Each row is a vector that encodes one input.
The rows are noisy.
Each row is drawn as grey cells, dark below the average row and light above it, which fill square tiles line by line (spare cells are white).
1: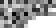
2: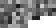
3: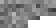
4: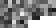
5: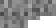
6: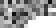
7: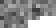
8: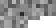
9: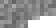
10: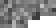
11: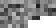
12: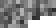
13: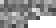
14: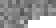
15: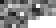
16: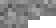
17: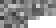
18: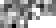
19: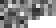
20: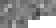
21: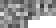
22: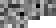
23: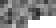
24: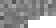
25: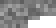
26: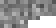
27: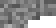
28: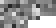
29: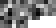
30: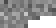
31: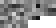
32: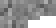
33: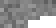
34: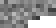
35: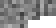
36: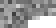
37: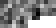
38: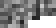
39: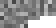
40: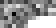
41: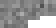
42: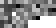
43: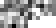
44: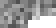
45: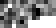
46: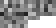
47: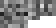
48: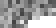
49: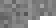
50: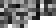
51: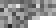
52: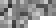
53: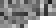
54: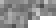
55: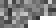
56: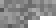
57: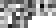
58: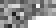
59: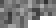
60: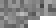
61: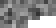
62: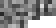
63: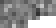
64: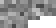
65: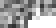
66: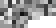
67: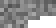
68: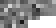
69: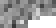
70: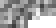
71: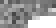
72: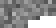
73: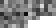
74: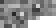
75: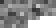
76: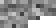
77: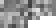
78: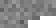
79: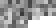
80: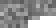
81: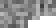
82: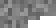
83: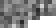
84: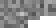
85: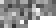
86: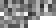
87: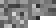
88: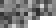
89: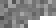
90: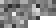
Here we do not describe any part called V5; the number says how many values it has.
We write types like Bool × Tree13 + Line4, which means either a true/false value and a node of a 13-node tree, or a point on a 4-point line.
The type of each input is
Circle6 × (Line6 + V5).
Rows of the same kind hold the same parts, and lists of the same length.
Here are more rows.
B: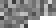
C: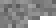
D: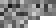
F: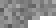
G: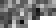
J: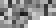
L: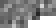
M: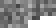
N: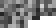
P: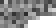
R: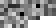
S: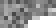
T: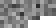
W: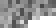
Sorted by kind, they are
B, C, M, P, R, T, W
D, F, G, J, L, N, S

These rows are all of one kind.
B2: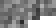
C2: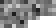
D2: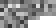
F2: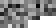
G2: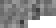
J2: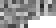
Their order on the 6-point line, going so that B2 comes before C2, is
F2, B2, G2, J2, D2, C2.
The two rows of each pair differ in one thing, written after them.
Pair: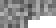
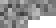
the place on the 6-point circle
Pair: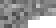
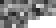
the place on the 6-point circle
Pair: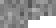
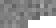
the value of V5
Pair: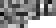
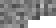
the value of V5
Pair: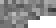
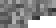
the value of V5
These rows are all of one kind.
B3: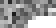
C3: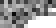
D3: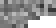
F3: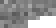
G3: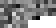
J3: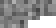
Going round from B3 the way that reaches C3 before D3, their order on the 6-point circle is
B3, C3, G3, F3, D3, J3.
